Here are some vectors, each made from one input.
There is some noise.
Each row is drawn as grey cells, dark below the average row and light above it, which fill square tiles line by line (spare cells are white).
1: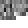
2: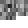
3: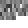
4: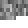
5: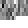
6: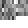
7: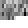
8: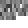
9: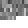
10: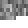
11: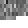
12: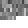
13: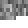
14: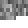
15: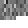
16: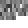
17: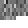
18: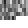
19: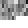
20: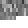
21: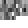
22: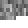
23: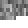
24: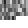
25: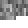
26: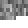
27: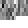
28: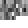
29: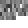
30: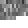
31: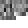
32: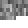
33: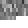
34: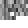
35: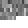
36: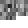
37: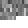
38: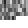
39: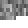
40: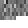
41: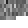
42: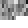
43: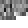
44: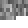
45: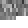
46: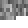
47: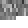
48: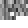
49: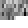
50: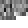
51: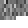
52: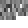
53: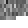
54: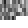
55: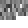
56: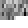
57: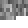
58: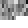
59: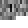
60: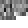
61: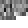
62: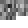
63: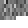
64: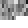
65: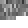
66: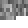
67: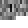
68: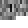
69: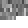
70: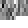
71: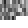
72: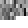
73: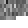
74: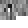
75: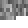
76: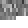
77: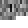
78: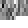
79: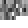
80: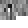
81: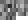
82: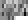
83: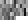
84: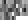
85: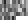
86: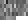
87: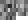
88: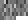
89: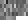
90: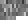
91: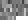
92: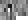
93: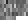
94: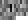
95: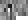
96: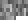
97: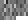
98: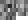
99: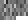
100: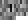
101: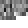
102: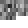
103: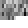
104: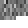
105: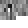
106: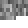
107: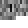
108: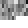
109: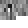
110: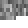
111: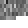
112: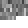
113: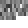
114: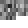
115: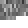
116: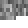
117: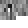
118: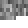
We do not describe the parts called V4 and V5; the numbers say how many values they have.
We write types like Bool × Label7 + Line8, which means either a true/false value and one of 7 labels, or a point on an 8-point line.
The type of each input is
Bool × V4 + Line6 + V5.
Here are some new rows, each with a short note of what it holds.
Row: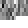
a true/false value and a value of V4
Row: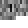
a value of V5
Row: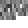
a value of V5
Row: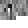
a value of V5
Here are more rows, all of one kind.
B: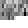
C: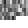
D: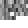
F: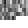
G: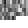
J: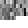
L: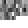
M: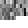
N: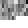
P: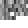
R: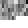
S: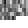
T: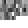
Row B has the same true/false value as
N and R.
